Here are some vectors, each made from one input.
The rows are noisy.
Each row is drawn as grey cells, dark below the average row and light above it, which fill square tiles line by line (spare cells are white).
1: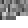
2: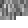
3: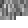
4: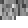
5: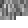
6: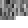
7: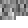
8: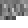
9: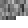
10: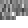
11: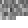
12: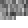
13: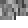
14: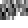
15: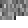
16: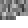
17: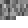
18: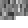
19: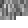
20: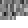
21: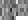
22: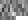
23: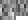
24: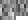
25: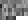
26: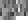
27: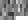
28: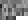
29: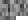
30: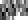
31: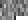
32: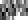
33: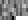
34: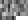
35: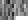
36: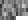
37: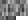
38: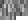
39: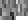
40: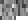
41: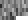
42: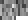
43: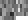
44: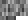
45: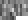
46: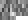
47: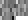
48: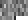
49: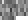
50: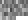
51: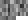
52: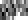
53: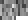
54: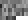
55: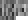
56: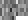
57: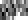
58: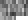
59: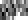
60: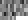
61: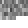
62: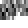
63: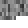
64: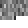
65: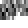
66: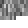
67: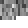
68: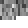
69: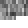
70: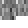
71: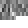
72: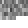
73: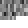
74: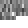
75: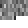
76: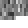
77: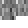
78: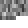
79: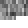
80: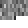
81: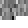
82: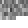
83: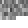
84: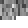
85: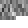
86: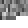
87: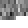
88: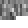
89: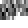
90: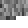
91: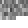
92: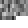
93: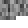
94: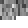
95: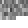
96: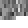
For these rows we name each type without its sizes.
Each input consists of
a list of points on a line.
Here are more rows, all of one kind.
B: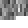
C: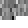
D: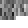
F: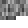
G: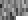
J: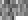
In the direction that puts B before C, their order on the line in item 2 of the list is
J, B, D, C, F, G.
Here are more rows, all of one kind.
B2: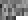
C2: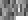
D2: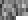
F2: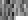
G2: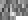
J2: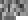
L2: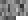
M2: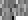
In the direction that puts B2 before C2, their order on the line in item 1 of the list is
G2, J2, L2, B2, D2, C2, M2, F2.
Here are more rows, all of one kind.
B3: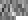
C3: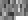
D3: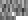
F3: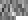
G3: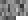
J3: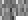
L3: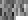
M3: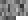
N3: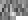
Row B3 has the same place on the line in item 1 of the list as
D3, F3 and N3.
